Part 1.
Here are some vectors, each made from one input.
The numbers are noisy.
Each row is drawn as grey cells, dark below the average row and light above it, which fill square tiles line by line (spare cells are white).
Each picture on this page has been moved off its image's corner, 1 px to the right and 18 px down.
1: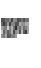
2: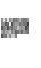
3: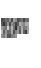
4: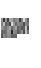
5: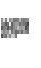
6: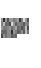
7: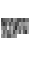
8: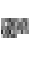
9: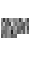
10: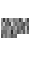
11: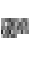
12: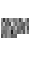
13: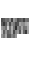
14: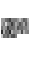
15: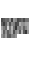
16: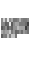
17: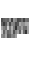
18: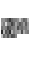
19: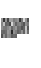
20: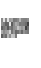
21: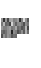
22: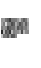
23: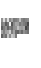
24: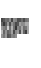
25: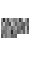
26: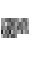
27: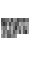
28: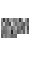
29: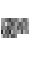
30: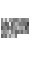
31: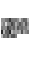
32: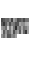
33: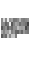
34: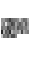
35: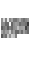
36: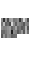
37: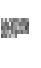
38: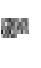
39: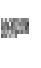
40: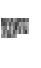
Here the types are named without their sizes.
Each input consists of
a label.
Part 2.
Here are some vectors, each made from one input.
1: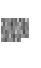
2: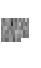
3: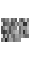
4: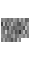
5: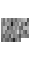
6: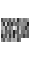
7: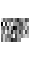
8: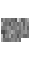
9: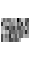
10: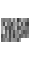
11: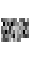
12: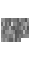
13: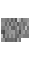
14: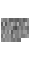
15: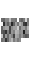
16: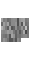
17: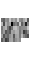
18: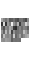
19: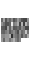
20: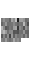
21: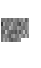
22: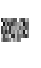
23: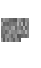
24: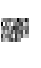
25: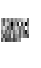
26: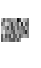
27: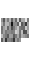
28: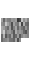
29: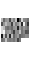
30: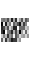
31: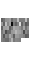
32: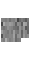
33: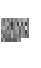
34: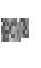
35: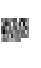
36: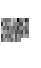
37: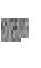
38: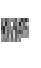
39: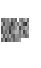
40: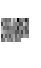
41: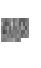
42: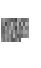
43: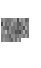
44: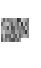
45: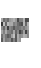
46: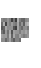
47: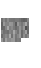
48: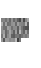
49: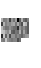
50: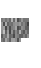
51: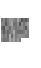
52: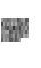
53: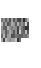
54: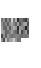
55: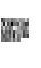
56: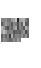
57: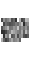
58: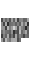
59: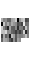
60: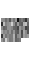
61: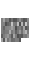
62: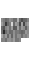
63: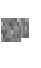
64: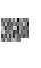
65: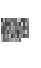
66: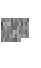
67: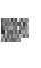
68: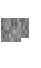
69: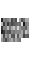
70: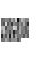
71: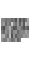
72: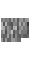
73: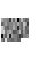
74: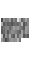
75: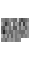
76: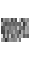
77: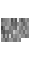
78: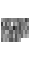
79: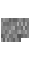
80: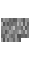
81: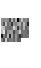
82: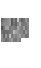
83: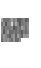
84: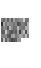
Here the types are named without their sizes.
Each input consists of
a node of a tree.
